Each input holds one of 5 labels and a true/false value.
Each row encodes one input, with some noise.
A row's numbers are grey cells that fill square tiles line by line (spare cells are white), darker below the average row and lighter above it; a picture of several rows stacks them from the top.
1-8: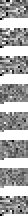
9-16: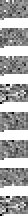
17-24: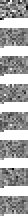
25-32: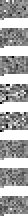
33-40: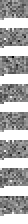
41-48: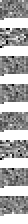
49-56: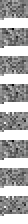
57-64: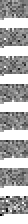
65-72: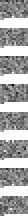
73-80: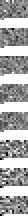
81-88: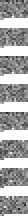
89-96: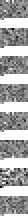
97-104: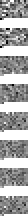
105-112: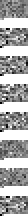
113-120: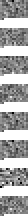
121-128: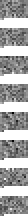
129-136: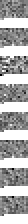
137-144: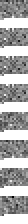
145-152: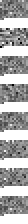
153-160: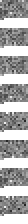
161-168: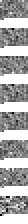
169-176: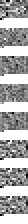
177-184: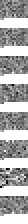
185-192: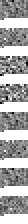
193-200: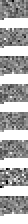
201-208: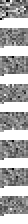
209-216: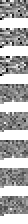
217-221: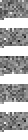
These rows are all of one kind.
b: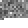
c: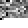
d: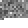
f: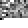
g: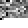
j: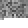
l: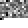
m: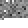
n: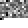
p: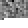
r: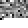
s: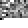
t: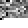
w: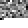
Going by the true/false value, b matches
d, j, m and p.
